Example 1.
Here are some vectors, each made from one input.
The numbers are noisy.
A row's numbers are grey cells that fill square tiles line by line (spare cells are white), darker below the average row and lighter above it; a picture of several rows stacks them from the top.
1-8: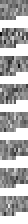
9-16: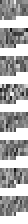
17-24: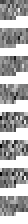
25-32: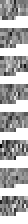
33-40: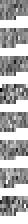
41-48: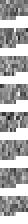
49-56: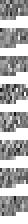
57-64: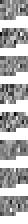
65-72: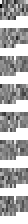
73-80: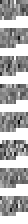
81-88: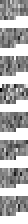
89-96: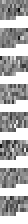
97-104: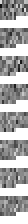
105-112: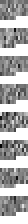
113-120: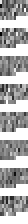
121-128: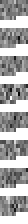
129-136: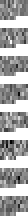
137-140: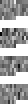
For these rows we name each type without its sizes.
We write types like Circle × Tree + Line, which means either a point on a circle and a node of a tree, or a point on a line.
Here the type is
Bool × Bool × Bool × Bool + Tree + Unit.
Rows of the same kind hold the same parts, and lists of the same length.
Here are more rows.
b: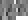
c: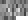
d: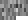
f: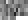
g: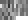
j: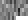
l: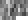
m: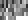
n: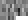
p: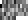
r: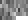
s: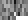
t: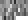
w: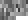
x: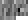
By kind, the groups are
b, c, d, f, g, j, l, n, r, s, t, w, x
m
p

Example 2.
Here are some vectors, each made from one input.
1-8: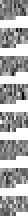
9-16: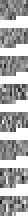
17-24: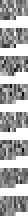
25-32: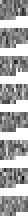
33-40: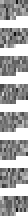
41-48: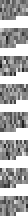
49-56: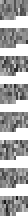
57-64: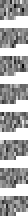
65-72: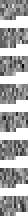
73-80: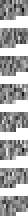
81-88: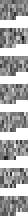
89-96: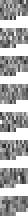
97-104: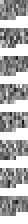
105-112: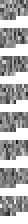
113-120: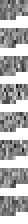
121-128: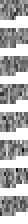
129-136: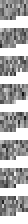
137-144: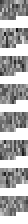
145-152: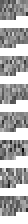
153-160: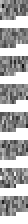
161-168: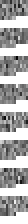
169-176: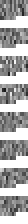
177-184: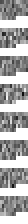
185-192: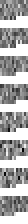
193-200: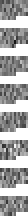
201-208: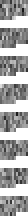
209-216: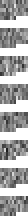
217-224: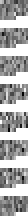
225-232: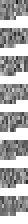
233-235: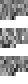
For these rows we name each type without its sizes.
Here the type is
Circle + Line.
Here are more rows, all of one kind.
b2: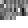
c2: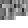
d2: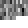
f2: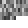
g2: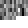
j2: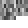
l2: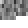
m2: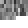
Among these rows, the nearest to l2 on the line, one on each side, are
j2 and m2.
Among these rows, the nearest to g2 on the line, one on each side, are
b2 and d2.
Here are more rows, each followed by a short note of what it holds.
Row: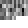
a point on a line
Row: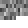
a point on a circle
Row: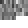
a point on a circle
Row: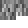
a point on a circle
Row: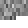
a point on a circle
